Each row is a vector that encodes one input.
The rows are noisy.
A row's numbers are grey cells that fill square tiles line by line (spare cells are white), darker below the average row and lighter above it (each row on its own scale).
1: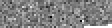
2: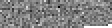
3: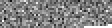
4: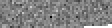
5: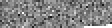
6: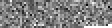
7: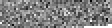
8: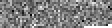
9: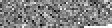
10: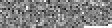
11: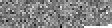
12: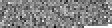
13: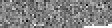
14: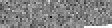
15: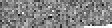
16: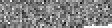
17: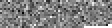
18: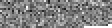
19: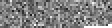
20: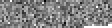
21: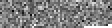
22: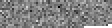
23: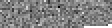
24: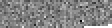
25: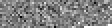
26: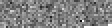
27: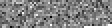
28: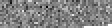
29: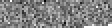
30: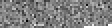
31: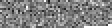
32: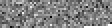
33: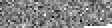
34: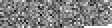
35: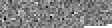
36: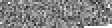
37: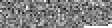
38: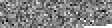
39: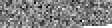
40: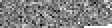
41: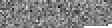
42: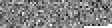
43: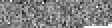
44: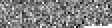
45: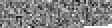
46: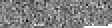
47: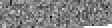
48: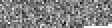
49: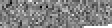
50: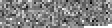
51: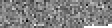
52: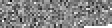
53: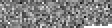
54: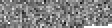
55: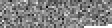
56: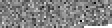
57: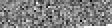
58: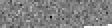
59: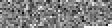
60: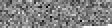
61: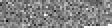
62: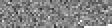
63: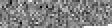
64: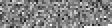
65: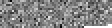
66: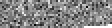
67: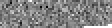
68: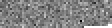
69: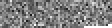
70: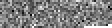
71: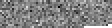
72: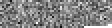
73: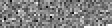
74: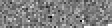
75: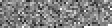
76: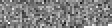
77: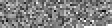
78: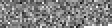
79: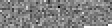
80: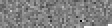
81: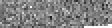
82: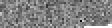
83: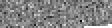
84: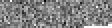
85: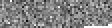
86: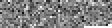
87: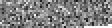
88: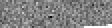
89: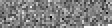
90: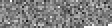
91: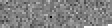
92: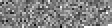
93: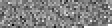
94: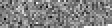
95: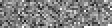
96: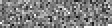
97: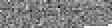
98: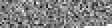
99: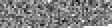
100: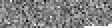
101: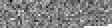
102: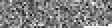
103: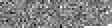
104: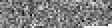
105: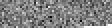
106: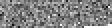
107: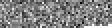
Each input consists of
either one of 8 labels and a node of an 11-node tree, or a point on an 11-point line.
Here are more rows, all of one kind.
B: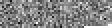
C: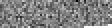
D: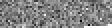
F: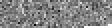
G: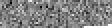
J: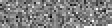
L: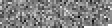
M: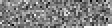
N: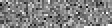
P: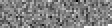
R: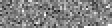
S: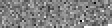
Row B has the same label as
F, G and R.
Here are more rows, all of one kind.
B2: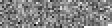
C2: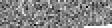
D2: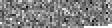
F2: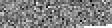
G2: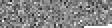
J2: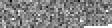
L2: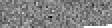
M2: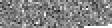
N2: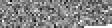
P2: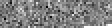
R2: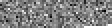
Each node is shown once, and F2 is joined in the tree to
R2.
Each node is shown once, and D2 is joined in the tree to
J2.
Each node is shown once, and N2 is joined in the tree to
G2.
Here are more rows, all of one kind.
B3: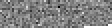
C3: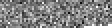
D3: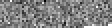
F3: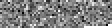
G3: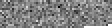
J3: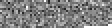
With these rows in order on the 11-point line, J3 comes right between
B3 and F3.
